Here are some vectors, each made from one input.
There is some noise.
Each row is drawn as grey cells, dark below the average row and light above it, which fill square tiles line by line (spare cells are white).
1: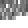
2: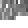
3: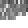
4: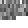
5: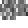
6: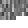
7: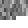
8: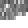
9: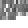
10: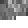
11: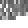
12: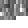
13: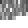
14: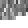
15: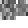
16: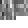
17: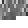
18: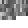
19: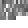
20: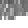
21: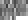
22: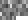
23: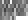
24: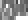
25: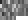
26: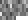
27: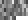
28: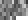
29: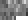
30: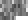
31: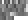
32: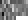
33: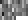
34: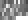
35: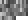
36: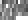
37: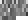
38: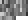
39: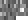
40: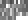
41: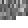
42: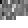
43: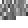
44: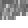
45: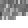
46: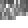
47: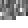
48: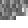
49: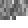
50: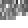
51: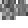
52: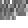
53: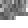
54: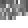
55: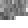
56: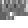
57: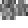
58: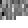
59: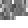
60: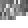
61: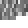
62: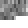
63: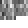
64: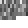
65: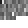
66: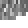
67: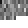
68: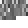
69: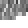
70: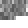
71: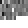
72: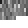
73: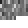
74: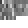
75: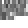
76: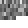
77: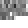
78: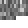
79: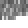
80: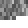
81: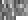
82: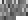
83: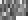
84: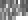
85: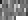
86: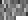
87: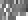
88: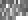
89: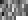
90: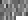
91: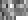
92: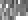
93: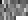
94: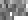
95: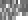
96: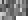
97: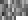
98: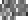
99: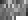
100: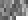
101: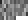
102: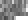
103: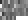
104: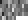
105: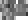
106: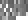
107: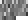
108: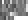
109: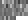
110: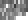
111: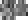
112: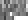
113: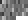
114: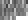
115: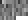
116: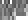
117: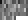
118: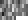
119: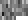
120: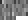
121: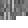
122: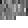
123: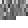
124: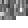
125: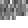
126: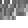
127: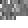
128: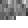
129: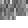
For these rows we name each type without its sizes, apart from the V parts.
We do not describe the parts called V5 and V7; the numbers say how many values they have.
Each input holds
either a point on a line and a value of V5, or three true/false values, or a value of V7.
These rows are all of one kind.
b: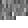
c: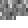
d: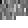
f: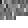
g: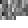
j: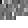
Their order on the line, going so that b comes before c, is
b, j, f, d, g, c.
